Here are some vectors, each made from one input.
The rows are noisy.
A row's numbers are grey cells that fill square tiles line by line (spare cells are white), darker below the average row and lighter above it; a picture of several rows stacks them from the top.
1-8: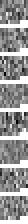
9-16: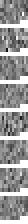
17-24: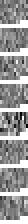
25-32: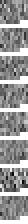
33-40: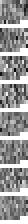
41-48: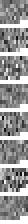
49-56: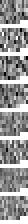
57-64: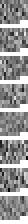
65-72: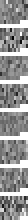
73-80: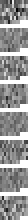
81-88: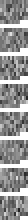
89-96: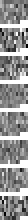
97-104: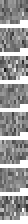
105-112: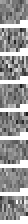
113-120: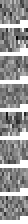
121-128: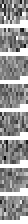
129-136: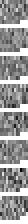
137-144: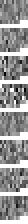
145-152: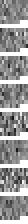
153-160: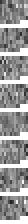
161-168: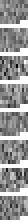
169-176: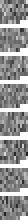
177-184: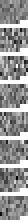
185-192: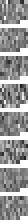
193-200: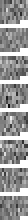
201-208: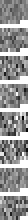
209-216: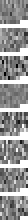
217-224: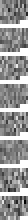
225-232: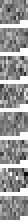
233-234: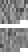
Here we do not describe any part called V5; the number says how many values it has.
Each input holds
a point on an 8-point circle, a point on a 3-point line, a point on a 4-point line and a value of V5.
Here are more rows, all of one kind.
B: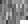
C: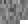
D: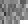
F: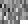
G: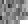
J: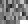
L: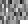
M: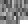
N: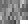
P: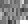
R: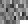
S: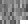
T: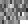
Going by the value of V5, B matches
G, J, L and R.
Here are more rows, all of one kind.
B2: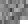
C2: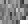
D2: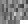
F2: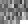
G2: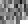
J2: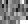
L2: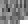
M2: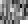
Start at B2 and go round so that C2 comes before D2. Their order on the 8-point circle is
B2, J2, M2, L2, C2, G2, D2, F2.
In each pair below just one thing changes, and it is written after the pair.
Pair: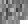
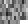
the place on the 4-point line
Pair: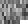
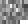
the place on the 4-point line
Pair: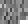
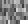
the place on the 4-point line
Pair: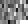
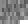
the value of V5
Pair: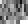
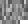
the value of V5
